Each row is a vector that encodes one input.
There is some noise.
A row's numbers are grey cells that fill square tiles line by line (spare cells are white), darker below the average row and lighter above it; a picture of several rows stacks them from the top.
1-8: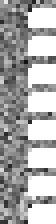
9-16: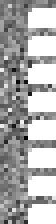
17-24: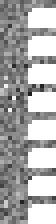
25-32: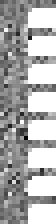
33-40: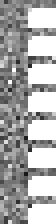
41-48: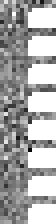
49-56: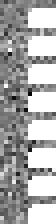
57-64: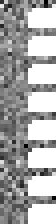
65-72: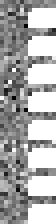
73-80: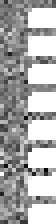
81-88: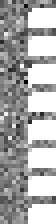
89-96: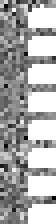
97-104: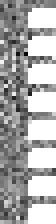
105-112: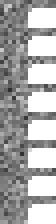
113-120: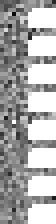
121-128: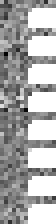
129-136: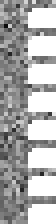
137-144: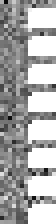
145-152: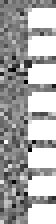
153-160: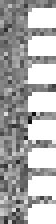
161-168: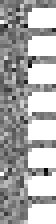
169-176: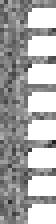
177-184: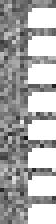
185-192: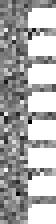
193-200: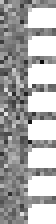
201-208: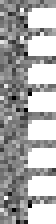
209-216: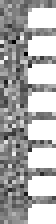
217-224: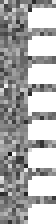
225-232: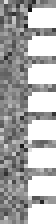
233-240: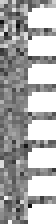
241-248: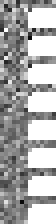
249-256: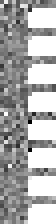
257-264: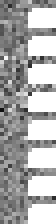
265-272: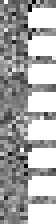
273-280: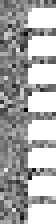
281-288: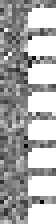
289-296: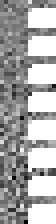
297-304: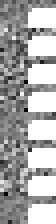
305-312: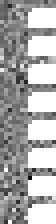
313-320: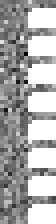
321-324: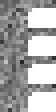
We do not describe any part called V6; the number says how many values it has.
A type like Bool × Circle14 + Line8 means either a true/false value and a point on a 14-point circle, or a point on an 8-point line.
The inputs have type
Line4 × (Line9 + List2(V6)) + List2(Line7).
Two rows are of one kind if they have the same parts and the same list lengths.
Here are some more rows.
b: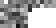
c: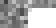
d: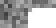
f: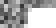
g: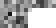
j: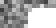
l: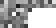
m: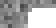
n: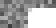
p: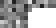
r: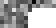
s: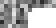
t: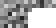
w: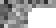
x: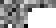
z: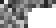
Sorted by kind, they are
b, r
c, n
d, j, w
f, m
g, l, s, t, x
p
z

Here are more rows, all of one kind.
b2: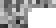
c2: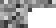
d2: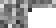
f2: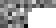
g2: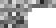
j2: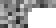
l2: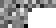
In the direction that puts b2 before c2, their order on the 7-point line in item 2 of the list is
g2, j2, d2, b2, l2, c2, f2.
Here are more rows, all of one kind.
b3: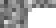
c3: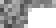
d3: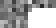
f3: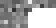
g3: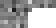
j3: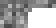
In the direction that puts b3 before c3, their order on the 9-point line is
b3, f3, g3, d3, c3, j3.
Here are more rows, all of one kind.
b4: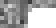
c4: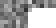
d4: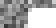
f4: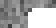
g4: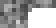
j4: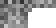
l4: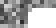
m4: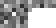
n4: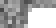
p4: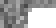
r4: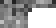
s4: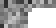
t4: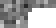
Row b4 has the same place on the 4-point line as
g4, r4 and s4.
